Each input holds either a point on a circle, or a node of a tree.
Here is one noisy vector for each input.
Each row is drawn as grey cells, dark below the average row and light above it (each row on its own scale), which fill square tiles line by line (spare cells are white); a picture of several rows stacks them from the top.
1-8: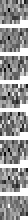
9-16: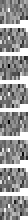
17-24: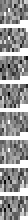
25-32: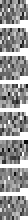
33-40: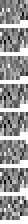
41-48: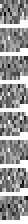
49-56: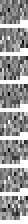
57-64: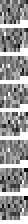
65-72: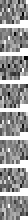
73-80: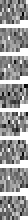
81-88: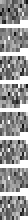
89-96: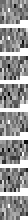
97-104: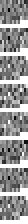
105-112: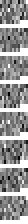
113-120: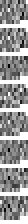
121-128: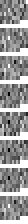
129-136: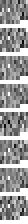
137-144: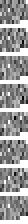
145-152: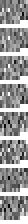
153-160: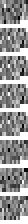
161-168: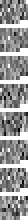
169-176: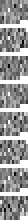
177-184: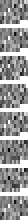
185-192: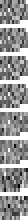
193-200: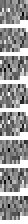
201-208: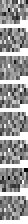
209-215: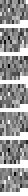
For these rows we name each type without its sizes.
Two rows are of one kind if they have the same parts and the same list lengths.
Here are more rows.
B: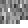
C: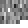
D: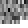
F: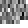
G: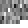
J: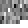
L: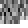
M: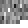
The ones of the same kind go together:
B, C, F, G, J, M
D, L

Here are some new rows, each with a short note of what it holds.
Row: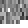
a point on a circle
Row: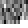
a node of a tree
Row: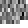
a point on a circle
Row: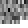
a node of a tree
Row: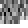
a node of a tree
